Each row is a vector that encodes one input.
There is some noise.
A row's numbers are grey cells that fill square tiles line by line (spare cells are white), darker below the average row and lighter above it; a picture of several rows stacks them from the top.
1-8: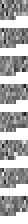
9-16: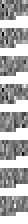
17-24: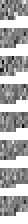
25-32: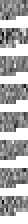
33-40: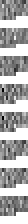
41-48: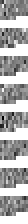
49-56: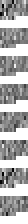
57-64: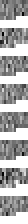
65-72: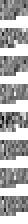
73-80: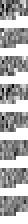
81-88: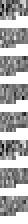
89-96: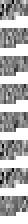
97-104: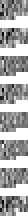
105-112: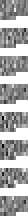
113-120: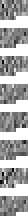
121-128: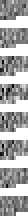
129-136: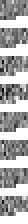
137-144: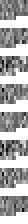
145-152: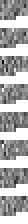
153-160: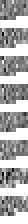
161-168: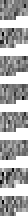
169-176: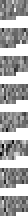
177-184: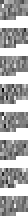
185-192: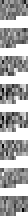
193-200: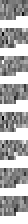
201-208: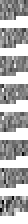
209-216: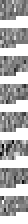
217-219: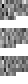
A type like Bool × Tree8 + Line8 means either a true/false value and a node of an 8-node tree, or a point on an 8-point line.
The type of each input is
Circle18 + Line9.
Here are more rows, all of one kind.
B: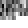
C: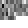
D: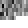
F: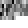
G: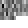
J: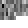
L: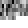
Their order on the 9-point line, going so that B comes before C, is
B, L, F, D, G, J, C.
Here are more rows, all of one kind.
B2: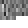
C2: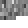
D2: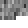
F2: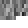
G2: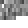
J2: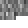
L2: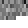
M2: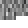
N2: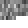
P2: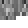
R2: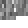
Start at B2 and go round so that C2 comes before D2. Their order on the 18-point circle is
B2, F2, P2, L2, N2, R2, C2, D2, J2, M2, G2.
